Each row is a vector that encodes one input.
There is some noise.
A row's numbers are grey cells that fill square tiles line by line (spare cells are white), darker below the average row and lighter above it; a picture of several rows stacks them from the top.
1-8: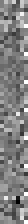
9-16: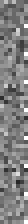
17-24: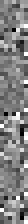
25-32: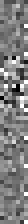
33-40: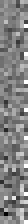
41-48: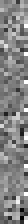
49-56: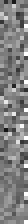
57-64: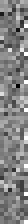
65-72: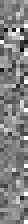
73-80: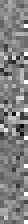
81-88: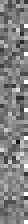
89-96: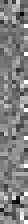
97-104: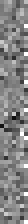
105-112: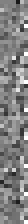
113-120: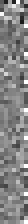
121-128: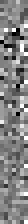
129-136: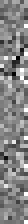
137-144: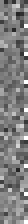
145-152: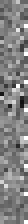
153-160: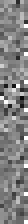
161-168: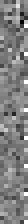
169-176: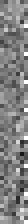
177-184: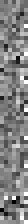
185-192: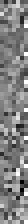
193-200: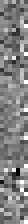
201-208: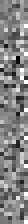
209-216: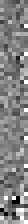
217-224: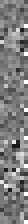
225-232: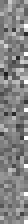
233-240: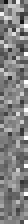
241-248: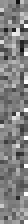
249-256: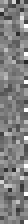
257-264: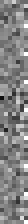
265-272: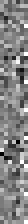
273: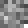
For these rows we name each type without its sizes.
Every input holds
a list of points on a circle.
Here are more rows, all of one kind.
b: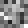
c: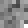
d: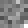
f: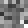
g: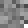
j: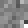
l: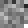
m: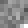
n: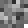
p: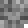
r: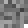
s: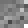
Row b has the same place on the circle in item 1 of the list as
c, l and s.
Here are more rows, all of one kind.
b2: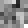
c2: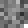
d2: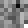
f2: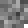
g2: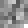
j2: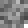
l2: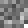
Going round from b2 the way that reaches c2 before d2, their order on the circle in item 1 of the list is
b2, g2, j2, c2, f2, l2, d2.
